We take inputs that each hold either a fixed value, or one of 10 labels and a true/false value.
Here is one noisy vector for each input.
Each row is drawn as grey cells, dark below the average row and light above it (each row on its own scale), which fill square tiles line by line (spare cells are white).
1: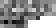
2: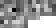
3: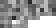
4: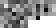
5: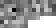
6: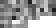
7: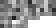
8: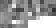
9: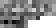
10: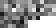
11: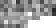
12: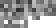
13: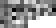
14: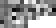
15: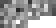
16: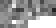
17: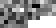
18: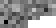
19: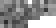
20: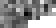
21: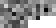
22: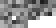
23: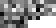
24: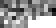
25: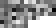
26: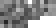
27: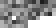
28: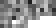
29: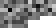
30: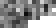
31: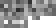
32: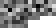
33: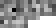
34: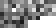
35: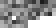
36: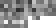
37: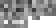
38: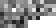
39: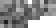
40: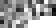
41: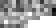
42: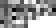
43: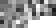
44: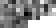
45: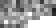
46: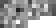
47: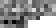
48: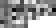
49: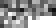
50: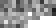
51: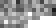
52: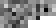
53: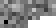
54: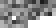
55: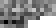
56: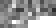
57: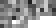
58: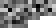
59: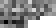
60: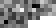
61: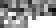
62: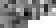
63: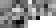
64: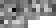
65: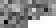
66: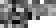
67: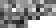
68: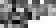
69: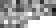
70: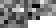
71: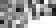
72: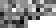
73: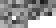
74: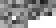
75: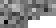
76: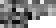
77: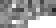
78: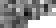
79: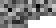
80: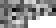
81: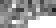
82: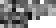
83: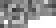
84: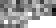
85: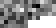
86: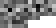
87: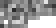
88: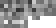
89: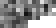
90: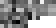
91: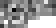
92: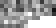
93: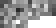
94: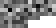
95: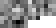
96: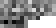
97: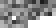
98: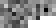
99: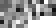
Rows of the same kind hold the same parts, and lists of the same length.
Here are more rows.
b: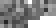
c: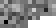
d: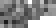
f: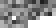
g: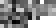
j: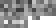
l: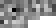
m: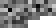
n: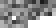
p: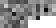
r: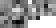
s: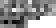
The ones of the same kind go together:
b, c, d, g, j, l, m, p, r, s
f, n

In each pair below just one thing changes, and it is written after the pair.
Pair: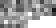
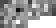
the label
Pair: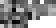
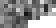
the label
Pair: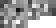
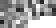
the label
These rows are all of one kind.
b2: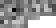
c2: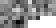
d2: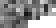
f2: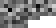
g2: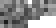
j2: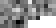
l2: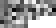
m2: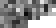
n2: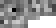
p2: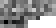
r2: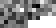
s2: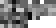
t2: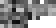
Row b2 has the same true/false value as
l2 and n2.
